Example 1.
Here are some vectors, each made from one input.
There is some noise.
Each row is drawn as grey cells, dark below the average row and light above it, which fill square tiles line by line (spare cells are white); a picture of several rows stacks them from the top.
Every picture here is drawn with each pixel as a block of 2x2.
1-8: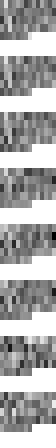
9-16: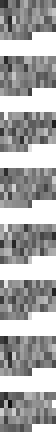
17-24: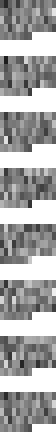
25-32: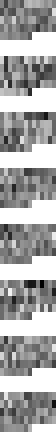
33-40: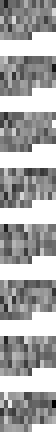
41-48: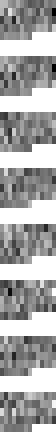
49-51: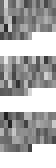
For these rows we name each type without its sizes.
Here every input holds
a node of a tree and a true/false value.
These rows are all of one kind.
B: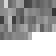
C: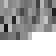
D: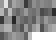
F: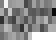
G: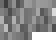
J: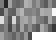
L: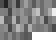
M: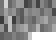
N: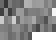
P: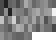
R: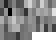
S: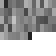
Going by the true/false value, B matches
C, D, F and M.
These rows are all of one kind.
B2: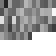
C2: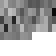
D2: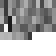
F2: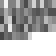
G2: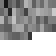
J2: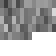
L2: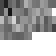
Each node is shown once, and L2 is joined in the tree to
F2, G2 and J2.
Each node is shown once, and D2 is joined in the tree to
J2.
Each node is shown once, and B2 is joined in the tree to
F2.
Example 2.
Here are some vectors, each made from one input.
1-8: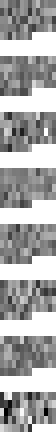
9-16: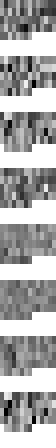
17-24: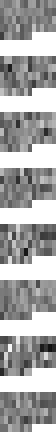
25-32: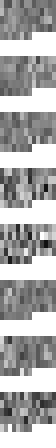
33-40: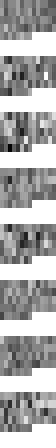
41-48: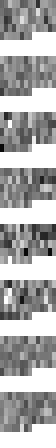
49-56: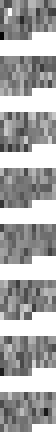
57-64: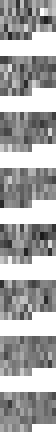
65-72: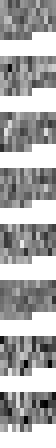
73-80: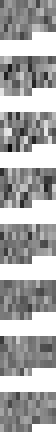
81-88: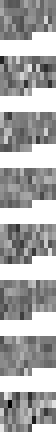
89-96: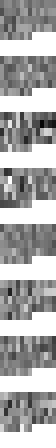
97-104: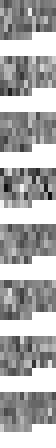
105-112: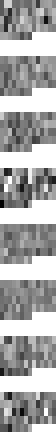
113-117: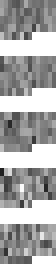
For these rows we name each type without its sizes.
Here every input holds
a point on a line and a node of a tree.
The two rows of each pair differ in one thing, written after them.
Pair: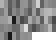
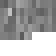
the place on the line
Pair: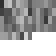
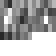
the node of the tree
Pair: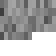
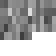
the node of the tree
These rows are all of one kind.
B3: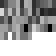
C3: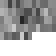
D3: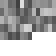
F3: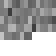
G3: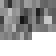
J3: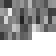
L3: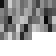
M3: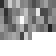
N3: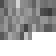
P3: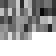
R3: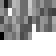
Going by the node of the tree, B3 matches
C3, J3 and L3.
